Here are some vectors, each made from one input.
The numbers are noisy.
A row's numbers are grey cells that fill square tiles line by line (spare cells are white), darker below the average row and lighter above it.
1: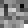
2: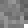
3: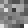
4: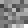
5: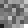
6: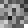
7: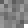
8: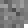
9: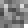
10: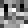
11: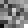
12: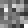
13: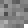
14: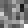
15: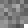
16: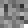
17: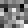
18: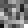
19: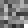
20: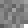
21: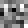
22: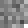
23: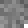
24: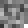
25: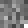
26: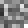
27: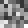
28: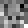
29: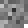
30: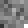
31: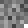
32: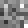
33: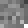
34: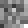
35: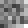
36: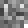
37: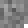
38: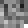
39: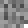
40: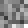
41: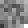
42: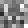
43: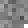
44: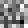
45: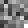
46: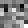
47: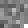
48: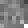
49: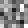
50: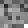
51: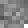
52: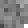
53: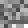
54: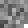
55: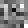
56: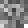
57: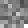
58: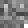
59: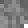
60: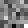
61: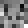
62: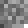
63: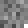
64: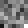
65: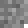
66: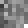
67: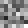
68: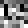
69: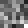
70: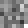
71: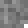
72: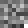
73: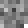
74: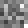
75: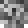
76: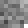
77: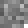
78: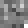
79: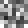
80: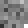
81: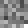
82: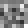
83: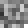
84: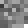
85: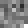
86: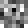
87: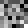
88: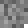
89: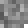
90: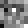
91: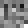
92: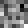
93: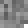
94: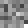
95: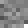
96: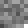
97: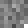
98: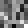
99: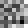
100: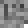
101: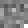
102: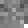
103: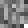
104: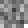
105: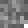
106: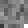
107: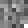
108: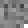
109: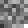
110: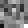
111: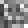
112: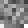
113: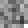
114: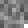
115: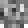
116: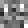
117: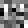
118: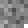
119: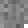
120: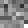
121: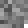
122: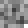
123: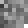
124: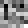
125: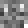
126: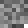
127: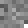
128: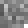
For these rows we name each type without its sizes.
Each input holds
a list of points on a line.
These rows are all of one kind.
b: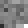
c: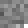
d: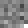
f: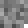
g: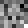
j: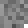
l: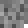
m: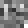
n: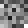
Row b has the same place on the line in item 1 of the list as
c, d and g.
